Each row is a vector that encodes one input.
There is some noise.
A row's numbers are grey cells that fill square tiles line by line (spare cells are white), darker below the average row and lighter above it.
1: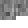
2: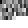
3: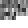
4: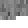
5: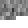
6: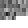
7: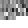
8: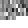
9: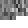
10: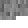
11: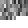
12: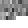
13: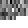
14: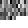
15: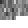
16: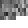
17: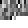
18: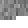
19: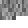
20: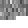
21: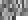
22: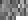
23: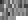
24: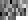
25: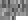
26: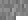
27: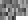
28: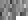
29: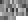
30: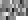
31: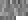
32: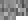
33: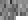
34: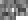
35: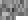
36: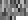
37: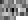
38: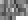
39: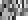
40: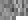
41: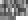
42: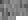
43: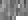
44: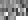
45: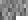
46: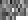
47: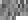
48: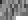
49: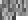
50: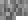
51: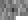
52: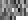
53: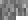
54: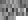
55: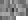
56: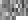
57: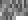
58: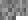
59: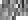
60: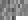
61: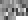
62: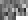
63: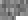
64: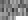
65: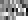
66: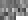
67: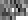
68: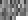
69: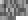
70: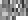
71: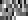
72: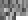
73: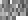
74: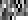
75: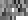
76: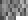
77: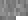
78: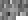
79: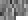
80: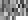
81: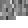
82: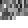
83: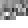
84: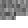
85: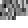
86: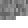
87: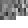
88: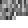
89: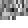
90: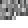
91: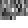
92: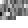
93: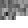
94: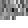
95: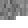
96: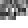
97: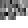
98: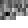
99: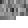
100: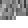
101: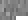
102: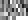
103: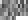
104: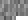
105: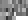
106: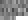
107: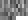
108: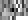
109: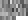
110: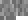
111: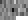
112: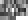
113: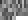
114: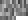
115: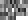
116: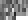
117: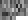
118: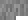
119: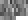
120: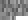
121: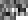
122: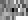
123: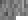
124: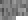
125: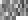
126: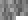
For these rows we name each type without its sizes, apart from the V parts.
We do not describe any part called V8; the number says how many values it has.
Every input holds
a point on a line, together with either a point on a line, or a value of V8.
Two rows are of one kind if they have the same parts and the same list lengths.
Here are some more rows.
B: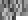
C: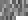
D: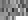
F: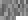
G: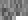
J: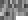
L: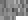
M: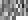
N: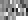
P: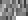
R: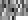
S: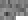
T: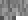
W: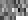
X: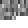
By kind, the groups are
B, M, N, P, T, W, X
C, D, F, G, J, L, R, S

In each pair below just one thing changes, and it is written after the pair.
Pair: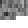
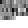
the value of V8
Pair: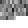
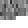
the place on the line
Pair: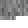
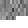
the place on the line
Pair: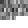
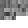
the value of V8
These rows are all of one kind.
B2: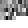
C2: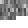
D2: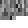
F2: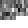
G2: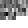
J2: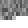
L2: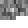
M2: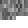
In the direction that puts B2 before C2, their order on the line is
M2, F2, J2, L2, G2, D2, B2, C2.
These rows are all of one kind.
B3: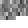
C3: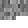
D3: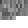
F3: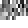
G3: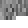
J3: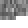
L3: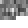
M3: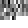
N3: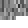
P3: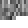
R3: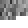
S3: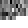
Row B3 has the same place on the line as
C3, J3 and L3.
